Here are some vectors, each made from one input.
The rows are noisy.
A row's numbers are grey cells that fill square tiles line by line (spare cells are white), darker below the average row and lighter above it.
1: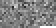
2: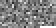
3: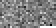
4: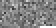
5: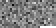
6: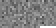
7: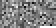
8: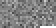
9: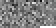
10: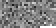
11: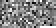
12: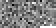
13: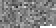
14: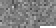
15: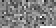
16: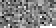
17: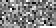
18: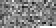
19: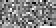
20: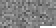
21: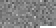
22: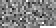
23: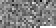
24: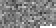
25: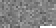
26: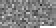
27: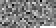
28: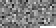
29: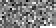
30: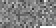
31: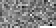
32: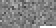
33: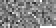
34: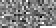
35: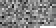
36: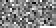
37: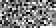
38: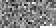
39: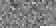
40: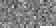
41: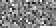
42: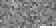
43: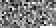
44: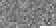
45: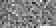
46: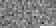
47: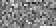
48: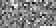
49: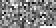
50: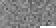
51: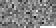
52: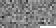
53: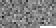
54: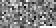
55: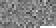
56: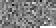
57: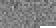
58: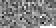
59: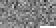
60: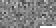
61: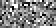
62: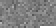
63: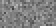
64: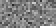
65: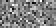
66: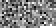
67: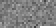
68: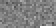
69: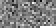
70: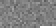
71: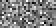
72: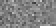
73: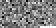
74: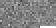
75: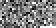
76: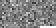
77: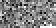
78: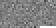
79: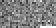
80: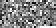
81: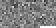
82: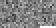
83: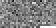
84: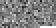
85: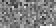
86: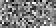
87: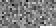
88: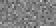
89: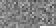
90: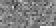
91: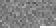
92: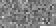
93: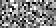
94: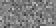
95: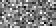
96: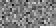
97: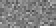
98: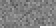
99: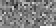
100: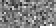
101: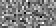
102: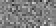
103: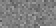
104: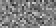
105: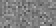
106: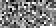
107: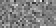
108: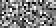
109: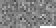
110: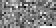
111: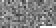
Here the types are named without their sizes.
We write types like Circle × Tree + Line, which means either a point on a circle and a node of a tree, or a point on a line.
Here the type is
(Circle + Unit) × Line × Line × Line.
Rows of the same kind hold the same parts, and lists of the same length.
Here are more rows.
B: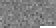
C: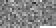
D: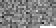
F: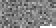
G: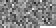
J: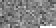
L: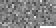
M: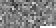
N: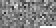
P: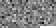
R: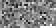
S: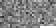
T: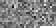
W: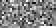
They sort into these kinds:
B, L, M, P
C, D, F, G, J, N, R, S, T, W

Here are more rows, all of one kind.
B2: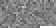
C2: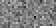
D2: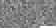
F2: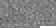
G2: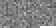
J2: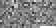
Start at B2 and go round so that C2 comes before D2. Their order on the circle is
B2, C2, F2, D2, J2, G2.
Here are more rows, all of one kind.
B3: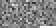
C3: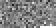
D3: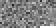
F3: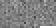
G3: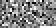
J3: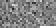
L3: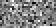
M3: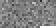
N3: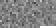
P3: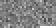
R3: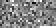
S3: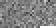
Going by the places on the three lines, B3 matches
G3 and J3.
